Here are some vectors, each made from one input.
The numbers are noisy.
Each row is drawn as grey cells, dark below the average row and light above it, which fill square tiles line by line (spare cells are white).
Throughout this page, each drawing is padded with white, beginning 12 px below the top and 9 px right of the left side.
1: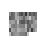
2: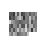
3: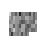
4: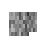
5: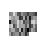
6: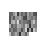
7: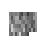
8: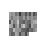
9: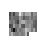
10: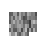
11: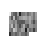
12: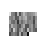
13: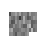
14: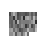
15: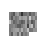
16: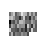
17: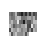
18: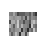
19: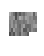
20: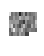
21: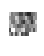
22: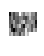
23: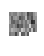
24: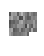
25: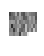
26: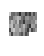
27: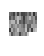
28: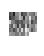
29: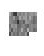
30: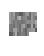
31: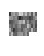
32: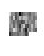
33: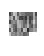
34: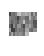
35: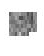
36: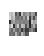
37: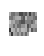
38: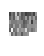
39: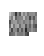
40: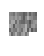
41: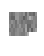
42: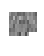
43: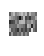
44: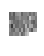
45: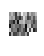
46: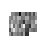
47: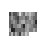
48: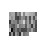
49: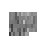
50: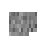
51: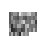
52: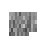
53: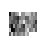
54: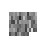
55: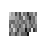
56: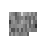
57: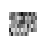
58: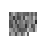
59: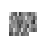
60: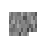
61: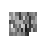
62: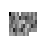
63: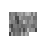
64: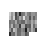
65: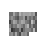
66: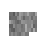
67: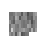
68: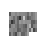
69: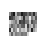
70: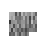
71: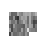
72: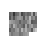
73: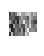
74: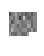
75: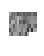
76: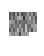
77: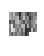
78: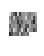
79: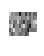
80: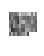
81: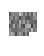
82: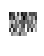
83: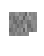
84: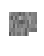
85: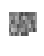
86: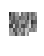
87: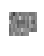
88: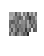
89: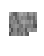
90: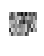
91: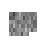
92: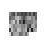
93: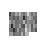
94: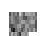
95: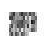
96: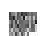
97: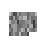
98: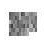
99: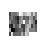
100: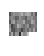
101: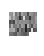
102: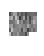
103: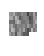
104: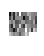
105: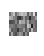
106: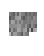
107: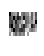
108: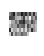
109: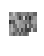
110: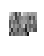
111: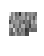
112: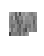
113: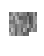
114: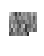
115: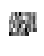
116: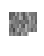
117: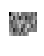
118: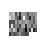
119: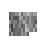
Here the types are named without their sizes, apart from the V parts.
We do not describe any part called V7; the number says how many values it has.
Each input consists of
either a fixed value, or a node of a tree, or four true/false values and a value of V7.
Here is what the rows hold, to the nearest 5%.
About 5% of them hold a fixed value. About 30% of them hold a node of a tree. The rest hold four true/false values and a value of V7.
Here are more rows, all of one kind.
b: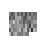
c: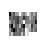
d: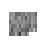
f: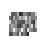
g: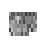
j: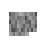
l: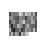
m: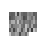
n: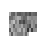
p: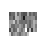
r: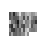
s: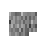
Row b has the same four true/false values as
j, l, n and s.
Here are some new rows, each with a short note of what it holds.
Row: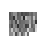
a fixed value
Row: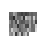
a fixed value
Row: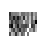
a fixed value
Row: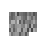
four true/false values and a value of V7
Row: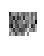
a fixed value
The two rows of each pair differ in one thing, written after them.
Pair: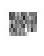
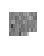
the value of V7
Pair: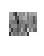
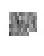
the value of V7
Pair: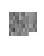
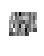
the value of V7
